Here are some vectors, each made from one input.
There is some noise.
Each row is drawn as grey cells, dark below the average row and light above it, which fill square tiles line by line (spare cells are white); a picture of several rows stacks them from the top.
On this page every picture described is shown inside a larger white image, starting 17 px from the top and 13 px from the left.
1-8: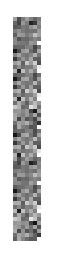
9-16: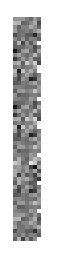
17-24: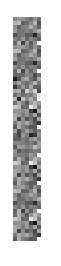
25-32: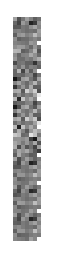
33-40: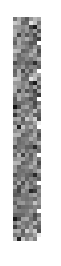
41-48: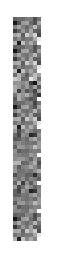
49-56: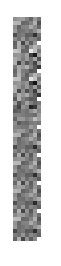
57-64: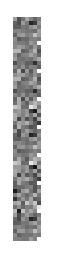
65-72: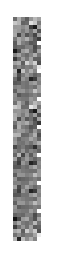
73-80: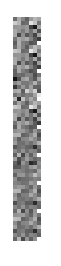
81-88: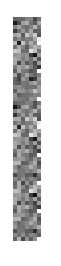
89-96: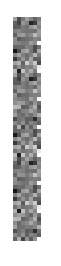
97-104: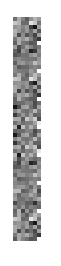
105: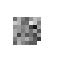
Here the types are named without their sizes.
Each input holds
a point on a line.
